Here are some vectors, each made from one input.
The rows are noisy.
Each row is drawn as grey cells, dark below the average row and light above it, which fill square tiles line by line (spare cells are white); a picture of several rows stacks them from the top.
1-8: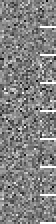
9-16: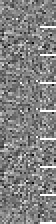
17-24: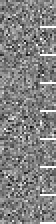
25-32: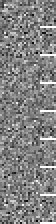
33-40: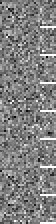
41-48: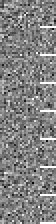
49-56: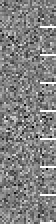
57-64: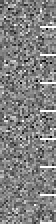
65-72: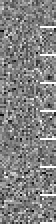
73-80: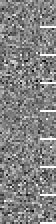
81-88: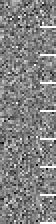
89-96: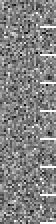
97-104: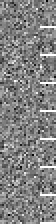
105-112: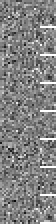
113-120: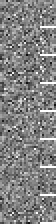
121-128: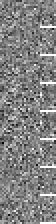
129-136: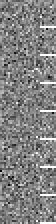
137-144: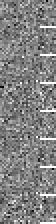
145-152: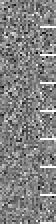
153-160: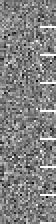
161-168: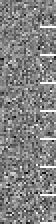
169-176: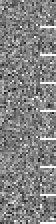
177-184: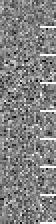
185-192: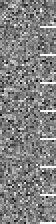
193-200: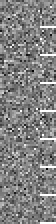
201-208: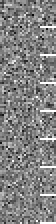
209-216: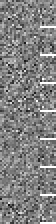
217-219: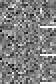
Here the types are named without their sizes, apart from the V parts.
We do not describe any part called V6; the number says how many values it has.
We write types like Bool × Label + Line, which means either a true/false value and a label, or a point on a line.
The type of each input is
Bool × V6 + Line.
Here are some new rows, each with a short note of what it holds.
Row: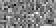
a point on a line
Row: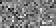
a true/false value and a value of V6
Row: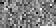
a true/false value and a value of V6
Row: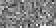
a point on a line
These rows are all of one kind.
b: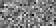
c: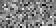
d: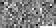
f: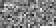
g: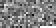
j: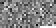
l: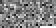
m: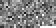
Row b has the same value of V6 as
f and g.
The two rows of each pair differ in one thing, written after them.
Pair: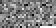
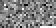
the true/false value
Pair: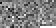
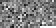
the true/false value
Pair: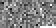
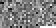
the true/false value
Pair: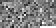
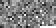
the value of V6
